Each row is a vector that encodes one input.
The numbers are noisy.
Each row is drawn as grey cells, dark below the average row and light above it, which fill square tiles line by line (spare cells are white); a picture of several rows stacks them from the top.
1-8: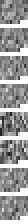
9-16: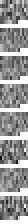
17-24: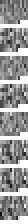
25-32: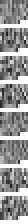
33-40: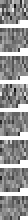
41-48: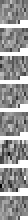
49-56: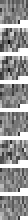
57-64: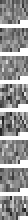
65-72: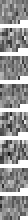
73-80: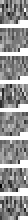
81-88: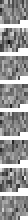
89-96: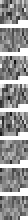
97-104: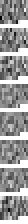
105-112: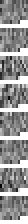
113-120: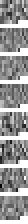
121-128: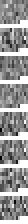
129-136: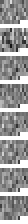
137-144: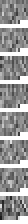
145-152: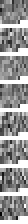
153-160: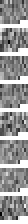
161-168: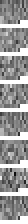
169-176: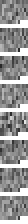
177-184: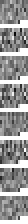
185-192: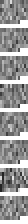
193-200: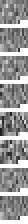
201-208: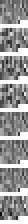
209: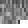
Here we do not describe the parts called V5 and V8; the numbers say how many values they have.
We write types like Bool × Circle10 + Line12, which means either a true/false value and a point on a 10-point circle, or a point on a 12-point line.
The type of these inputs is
Bool × (Line6 + V5) + V8.
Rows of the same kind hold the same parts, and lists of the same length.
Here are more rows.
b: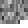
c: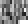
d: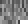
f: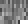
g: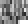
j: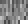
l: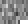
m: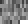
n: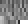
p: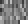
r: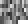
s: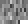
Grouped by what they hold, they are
b, m, p
c, g, r
d, f, j, l, n, s

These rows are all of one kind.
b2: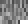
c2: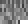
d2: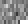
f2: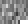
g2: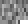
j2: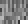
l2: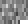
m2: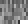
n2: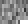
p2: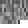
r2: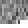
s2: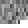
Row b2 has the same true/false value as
c2, j2, m2 and p2.
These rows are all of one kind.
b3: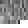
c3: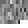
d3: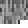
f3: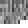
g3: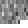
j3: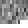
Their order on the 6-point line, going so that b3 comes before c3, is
f3, d3, g3, j3, b3, c3.
